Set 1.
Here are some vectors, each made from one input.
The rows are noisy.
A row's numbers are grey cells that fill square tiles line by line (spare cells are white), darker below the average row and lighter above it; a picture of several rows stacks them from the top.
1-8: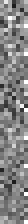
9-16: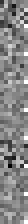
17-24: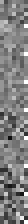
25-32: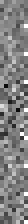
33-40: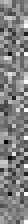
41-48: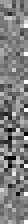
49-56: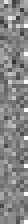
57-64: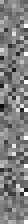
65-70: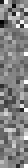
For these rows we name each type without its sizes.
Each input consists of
either a label, or four true/false values.
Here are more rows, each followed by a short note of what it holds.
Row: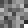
a label
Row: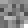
four true/false values
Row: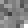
four true/false values
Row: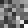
a label
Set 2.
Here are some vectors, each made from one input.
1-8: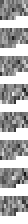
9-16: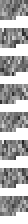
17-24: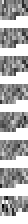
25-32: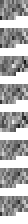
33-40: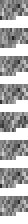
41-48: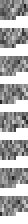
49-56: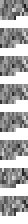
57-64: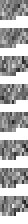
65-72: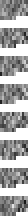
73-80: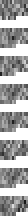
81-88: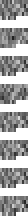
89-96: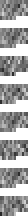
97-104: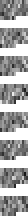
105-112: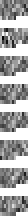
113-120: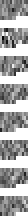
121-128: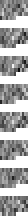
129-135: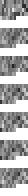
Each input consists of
a list of up to two points on a 6-point line.
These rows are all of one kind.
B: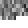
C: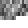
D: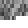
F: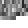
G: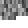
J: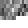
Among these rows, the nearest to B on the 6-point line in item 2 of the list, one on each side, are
D and J.
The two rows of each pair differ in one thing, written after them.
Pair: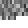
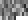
the place on the 6-point line in item 1 of the list
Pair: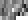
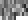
the place on the 6-point line in item 1 of the list
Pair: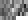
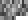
the place on the 6-point line in item 2 of the list
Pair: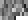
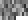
the place on the 6-point line in item 1 of the list
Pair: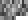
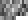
the place on the 6-point line in item 2 of the list
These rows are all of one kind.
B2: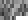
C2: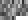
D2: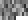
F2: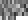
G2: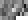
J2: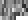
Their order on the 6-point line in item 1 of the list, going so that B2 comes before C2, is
B2, C2, G2, J2, D2, F2.
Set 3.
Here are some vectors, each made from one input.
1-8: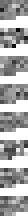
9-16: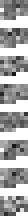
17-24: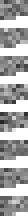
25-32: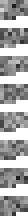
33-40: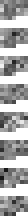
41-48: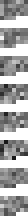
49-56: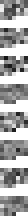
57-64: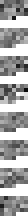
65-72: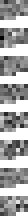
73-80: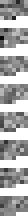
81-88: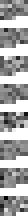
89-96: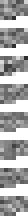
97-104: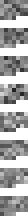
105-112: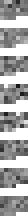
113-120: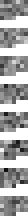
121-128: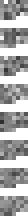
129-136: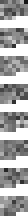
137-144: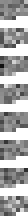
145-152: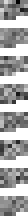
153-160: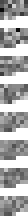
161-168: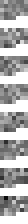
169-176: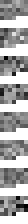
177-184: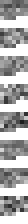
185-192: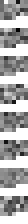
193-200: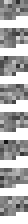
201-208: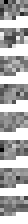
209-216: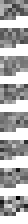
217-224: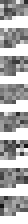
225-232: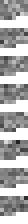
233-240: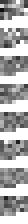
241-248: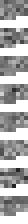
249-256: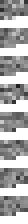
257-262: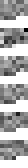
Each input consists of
a point on a 5-point line and a true/false value.
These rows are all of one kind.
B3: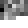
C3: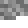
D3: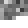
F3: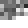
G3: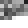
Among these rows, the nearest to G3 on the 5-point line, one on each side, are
C3 and D3.
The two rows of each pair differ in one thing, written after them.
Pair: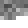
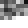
the true/false value
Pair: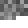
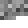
the place on the 5-point line
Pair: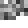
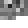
the place on the 5-point line
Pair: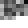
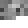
the place on the 5-point line
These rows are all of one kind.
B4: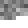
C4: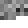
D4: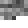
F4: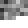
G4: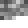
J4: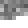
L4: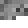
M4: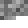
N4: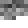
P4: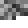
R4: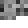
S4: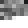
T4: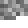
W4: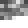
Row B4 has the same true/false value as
D4, J4, N4 and T4.
